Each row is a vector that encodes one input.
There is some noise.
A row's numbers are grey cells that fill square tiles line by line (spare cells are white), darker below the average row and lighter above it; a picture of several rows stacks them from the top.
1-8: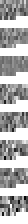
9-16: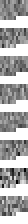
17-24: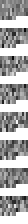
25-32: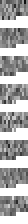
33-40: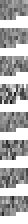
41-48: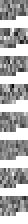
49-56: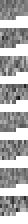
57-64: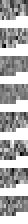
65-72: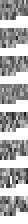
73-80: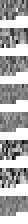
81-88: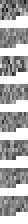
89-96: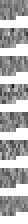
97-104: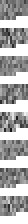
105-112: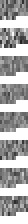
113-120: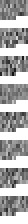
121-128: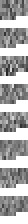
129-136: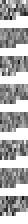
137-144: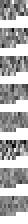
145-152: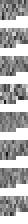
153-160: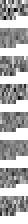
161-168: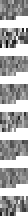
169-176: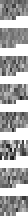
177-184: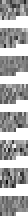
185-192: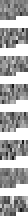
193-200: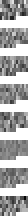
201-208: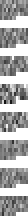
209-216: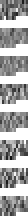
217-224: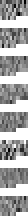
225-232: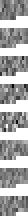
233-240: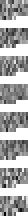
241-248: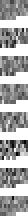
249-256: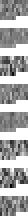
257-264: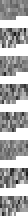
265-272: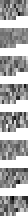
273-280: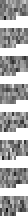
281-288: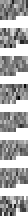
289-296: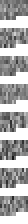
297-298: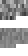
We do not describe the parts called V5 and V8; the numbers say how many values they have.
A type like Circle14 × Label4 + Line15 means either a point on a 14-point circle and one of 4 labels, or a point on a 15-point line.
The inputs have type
(Line11 + V5) × V8 + List2(Line7).
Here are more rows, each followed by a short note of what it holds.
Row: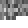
a list of one item
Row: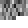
a list of two items
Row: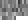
the empty list
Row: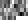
a list of one item
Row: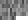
a value of V5 and a value of V8
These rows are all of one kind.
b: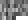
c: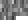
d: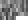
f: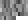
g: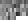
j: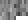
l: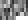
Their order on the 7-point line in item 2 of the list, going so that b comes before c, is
g, l, f, j, b, c, d.
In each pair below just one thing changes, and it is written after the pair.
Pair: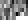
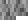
the place on the 7-point line in item 2 of the list
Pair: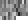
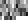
the place on the 7-point line in item 2 of the list
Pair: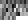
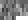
the place on the 7-point line in item 2 of the list
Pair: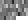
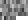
the place on the 7-point line in item 1 of the list
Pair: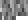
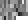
the place on the 7-point line in item 1 of the list
